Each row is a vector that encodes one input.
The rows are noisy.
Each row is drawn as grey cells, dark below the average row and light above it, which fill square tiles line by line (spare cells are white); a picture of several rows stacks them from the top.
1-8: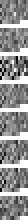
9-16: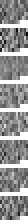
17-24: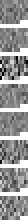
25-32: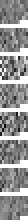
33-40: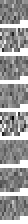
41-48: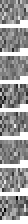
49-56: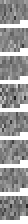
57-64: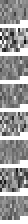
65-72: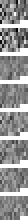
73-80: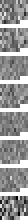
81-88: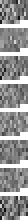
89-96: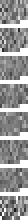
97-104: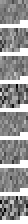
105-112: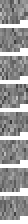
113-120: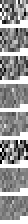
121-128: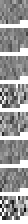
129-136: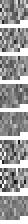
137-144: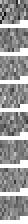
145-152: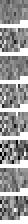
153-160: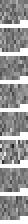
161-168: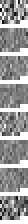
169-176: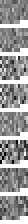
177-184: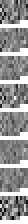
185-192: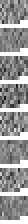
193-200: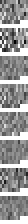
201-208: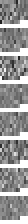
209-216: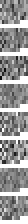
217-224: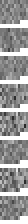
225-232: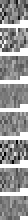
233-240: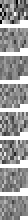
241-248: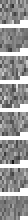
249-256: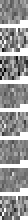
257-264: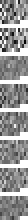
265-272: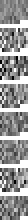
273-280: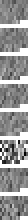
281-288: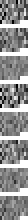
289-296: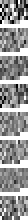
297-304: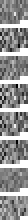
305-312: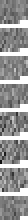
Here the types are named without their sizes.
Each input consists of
a point on a circle, together with either a node of a tree, or four true/false values.
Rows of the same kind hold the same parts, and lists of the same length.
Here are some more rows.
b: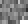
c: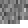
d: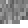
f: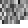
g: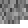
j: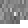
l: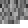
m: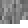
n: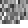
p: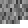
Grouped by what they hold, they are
b, m, n, p
c, d, f, g, j, l

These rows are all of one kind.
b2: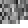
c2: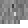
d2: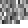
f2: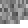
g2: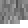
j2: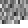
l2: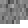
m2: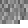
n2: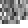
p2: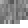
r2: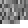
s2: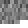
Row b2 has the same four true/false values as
g2, j2 and m2.
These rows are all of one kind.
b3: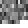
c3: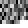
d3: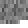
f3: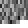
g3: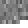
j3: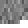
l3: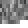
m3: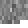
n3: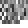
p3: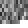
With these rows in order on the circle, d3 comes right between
c3 and g3.
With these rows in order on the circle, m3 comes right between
l3 and p3.
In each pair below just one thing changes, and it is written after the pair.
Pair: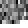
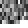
the place on the circle
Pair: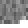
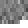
the node of the tree
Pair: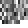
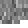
the place on the circle
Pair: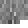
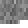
the place on the circle
